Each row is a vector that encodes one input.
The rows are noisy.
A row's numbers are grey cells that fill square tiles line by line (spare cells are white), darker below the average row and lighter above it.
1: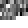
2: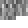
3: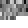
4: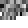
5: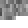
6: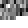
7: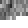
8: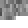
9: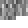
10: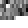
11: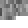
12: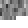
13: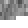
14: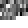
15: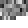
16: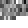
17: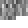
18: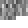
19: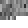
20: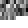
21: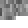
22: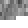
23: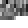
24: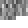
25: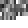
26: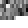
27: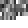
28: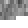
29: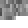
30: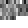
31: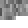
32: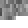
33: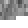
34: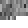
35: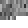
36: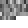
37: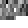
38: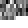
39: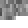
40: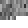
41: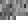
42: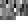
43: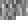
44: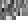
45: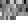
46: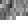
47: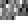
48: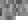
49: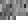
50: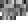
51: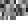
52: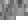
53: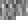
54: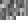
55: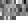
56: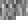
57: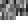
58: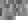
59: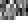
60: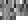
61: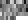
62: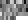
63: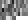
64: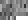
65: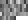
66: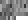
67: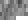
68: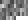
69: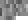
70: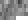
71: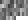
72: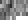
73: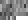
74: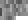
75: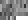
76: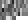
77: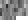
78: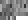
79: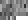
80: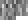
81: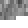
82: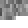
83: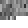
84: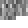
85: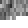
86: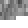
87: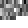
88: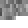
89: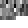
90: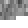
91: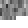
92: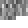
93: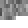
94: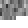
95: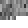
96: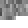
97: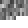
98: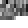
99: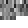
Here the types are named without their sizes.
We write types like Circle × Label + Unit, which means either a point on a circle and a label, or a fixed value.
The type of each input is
Circle × Circle + Line.
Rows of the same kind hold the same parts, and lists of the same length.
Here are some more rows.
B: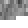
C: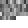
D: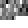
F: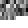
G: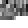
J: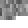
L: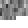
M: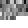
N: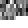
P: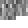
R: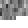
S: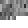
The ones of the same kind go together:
B, J, L, P, R, S
C, D, F, G, M, N

